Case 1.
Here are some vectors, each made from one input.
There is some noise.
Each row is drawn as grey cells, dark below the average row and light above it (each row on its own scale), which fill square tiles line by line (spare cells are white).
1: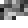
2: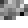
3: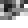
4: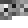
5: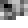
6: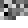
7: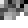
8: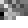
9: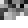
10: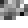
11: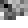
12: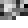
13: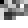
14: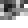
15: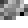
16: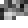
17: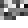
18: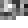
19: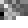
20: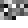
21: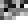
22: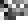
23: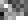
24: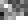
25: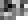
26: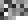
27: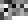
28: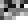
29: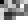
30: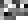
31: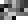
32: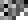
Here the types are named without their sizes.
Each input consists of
three true/false values.
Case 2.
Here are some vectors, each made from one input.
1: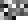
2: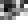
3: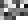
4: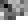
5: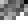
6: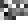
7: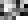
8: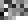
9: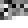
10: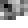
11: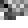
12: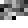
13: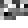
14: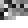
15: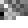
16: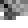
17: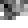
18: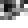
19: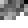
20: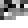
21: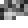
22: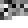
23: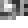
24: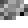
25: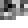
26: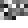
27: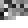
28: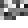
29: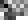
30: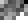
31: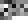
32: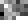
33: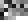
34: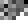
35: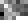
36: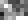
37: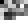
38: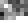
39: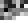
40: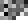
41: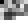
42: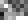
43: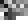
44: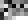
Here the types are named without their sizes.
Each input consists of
three true/false values.
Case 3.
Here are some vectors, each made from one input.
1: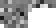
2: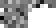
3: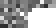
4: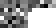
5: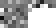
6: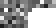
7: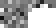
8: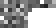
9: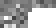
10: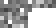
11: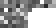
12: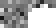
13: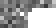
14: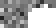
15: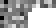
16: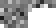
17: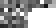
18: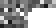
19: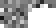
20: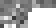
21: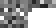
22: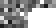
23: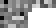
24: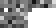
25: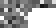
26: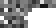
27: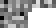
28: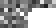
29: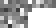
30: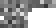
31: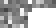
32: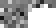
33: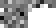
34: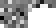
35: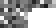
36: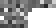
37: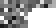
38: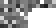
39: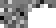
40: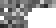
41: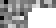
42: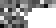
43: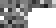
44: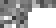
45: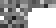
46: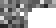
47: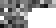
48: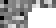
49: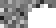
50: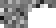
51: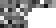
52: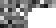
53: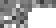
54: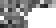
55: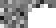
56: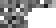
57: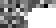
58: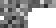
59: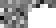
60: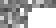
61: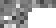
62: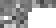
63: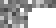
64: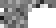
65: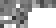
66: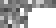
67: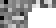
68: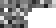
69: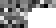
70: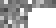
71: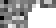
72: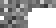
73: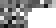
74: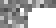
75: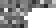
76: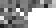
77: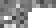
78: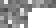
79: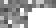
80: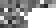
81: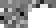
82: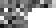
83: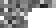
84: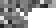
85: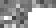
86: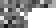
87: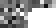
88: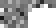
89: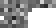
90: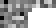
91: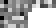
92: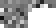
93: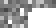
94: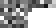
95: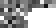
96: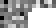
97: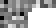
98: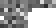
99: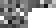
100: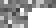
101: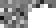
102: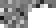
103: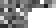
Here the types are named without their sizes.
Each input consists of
a label.
